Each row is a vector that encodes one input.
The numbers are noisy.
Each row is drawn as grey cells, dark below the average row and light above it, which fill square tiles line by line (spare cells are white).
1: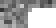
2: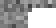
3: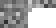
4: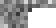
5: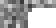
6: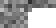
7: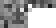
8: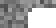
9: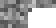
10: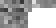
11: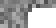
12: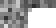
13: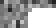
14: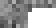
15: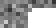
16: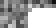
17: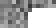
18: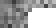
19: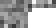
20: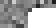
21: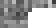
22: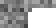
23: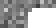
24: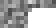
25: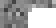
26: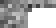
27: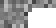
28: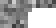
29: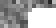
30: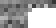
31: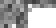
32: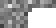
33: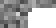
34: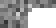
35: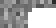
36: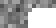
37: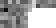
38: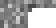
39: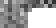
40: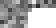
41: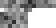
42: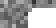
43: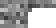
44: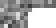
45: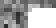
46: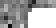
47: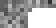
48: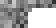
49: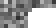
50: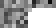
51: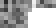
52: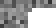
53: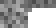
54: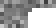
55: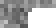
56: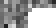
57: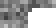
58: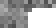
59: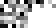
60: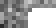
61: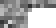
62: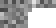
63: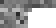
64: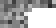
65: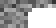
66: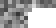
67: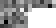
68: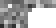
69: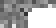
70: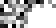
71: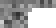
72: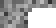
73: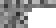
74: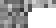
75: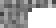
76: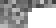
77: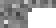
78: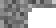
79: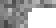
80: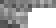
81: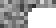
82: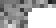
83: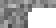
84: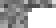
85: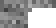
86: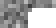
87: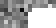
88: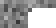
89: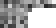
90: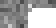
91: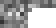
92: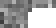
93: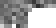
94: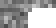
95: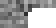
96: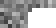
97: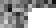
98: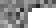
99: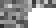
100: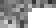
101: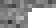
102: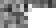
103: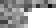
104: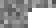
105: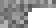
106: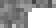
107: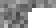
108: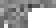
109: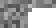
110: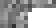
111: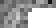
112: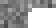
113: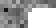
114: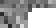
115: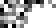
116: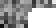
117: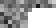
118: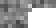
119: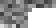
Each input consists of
either a point on a 6-point circle, a node of a 12-node tree and five true/false values, or a fixed value.
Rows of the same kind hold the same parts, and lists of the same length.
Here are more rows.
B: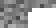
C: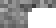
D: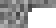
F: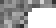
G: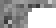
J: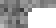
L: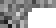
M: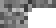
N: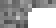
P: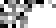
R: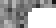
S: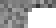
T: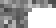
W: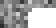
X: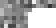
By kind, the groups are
B, C, D, F, G, J, L, M, N, R, S, T, W, X
P

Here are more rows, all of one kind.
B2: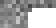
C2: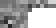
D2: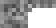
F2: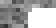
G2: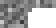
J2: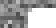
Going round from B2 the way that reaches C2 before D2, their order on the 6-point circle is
B2, J2, F2, C2, G2, D2.
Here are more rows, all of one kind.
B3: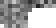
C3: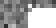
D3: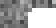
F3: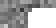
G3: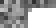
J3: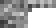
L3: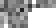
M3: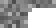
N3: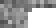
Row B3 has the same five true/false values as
G3, J3 and N3.
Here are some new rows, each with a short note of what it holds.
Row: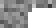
a point on a 6-point circle, a node of a 12-node tree and five true/false values
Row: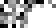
a fixed value
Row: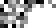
a fixed value
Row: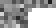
a point on a 6-point circle, a node of a 12-node tree and five true/false values
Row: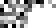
a fixed value
